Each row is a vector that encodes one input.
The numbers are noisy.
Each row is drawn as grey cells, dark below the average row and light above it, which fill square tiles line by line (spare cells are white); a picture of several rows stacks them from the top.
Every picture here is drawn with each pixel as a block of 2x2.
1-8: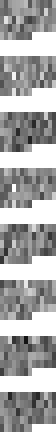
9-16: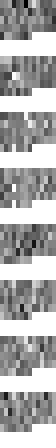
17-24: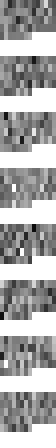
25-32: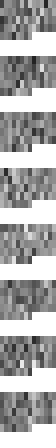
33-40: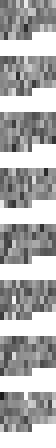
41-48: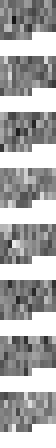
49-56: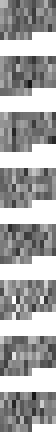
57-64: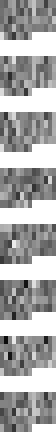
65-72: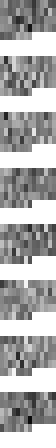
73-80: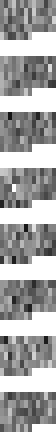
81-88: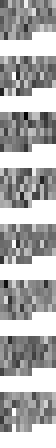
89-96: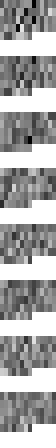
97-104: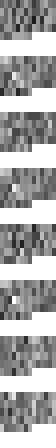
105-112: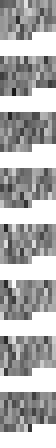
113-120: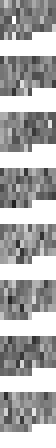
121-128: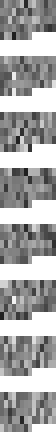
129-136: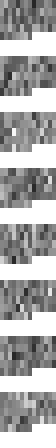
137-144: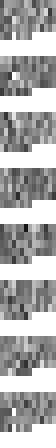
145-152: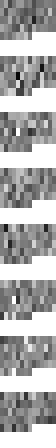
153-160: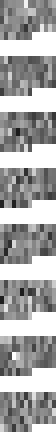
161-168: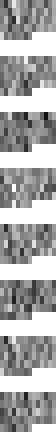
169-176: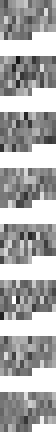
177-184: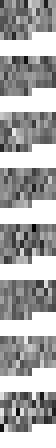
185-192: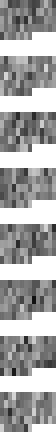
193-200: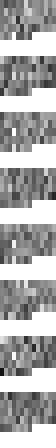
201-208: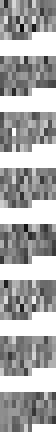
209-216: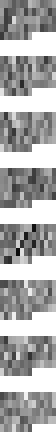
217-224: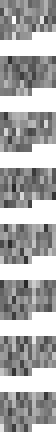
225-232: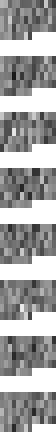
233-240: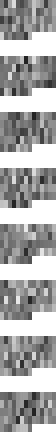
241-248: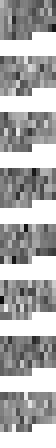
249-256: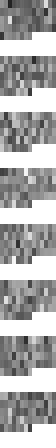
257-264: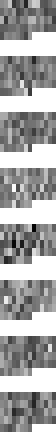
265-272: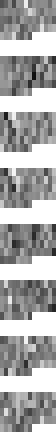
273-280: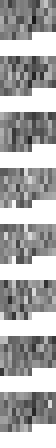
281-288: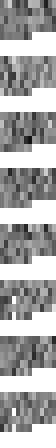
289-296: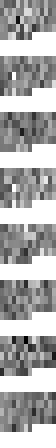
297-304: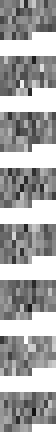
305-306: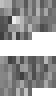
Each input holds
either a point on a 15-point circle, or a fixed value, or one of 8 labels and three true/false values.
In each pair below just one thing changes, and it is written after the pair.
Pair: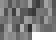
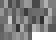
the label
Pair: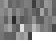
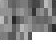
one of the three true/false values
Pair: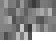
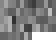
one of the three true/false values
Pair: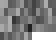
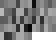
one of the three true/false values
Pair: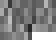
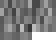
the label
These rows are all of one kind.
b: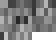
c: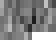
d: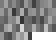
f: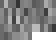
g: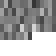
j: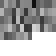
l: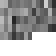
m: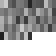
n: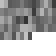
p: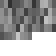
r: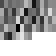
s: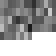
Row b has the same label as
m and n.
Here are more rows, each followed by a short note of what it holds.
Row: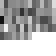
a fixed value
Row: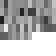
a fixed value
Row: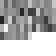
a fixed value
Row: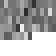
one of 8 labels and three true/false values
